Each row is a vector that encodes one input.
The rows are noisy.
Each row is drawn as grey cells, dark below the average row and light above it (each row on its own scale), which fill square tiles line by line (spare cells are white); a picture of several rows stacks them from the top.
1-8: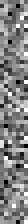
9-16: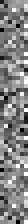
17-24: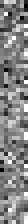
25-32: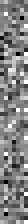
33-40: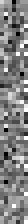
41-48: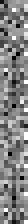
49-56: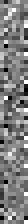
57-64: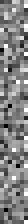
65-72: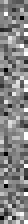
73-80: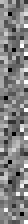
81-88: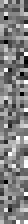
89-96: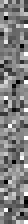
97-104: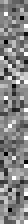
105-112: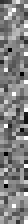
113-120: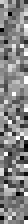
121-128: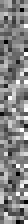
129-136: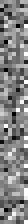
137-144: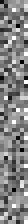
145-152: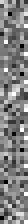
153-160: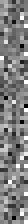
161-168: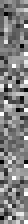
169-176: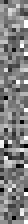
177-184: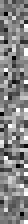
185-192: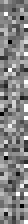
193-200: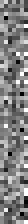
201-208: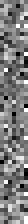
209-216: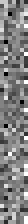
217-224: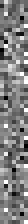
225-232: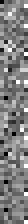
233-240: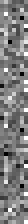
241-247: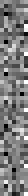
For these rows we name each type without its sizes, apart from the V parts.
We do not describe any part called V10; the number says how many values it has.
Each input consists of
either a label and three true/false values, or a value of V10.
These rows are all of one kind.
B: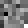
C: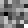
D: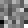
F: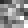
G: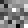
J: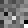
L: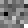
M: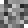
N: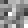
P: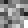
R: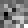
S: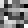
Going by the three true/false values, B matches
J and R.
